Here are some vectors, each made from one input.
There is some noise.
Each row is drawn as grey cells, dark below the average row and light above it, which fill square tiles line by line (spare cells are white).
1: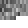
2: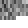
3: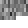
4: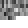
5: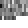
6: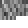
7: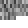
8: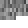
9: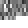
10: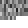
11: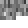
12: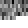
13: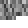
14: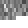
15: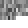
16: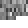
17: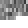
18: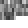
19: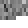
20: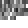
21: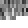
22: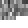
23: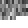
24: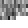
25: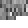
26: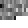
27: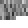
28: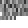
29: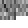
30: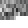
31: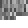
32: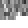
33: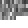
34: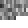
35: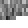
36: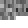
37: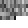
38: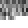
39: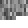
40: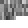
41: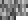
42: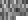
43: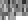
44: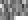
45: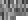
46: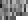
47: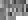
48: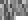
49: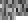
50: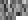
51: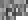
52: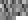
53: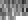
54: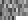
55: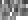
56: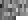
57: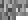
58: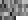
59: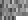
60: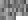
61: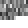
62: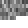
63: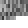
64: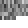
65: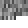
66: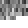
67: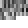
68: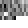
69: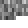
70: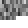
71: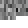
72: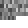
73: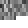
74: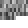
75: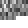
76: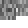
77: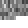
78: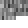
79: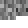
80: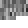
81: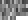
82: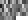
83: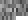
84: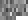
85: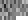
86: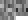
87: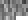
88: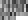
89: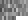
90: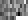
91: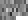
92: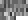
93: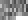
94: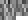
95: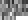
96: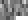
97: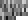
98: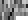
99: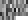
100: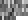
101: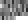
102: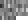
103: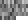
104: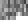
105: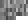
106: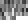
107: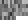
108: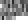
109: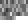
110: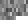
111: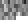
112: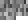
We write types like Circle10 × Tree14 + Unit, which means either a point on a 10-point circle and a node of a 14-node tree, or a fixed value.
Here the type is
Bool × Bool × Bool.
